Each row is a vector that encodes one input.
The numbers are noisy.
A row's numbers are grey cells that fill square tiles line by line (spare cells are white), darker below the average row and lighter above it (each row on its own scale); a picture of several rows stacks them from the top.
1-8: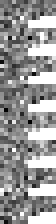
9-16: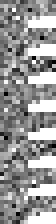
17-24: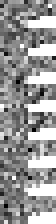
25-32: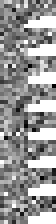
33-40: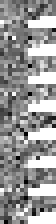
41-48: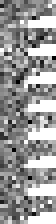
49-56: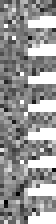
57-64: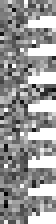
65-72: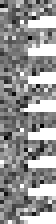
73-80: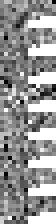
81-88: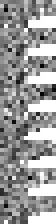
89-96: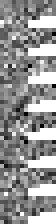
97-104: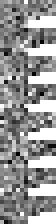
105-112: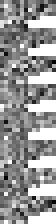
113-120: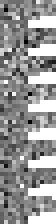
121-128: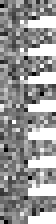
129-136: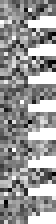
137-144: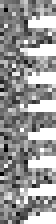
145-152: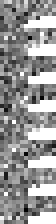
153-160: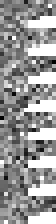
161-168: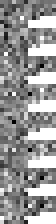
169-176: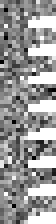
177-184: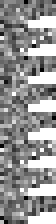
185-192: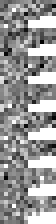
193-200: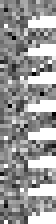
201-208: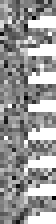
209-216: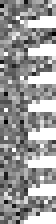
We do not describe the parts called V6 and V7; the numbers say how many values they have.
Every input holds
three true/false values, a value of V6 and a value of V7, together with either a point on a 9-point circle, or a fixed value.
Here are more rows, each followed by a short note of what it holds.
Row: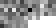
three true/false values, a value of V6 and a value of V7
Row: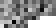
a point on a 9-point circle, three true/false values, a value of V6 and a value of V7
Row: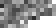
a point on a 9-point circle, three true/false values, a value of V6 and a value of V7
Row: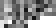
three true/false values, a value of V6 and a value of V7
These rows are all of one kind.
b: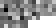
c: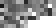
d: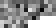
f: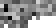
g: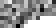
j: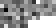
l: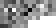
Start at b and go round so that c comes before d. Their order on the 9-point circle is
b, g, j, f, c, l, d.
